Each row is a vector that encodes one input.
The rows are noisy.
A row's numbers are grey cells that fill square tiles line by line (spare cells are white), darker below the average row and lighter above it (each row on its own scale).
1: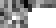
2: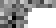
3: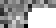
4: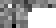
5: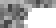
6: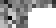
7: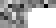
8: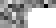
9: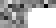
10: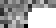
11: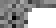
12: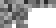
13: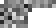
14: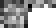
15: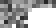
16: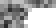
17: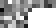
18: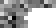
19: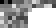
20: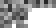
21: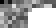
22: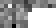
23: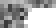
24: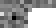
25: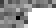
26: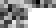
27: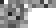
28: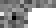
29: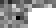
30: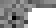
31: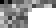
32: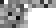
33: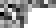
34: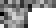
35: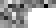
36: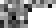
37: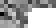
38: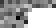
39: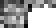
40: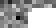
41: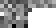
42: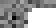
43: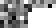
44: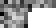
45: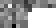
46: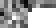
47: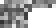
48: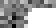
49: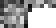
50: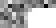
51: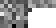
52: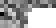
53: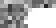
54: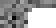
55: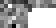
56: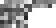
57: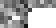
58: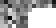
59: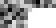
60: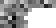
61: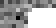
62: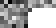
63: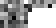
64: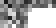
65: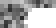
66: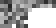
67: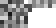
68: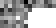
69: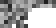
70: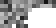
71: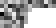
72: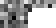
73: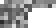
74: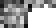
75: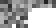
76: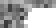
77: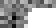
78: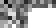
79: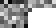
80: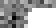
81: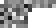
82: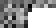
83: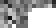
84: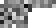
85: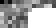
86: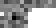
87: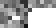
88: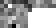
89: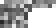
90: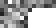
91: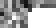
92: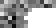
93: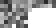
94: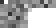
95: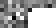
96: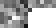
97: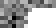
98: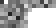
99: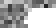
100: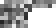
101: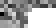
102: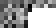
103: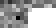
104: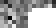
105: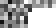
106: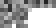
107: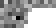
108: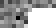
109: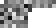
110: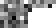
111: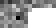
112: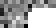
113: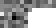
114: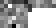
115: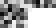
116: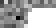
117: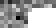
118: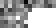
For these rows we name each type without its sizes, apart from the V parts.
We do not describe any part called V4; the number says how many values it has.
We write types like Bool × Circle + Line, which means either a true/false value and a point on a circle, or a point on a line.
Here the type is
(Label + Line) × V4.
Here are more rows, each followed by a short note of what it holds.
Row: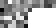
a label and a value of V4
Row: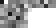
a point on a line and a value of V4
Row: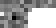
a point on a line and a value of V4
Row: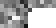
a label and a value of V4
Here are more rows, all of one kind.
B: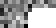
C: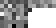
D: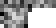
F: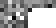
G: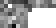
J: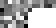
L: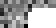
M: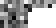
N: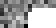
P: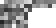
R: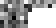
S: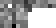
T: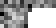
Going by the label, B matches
D, L, N and T.
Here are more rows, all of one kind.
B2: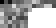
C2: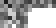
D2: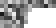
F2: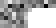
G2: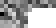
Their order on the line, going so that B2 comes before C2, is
B2, C2, G2, D2, F2.
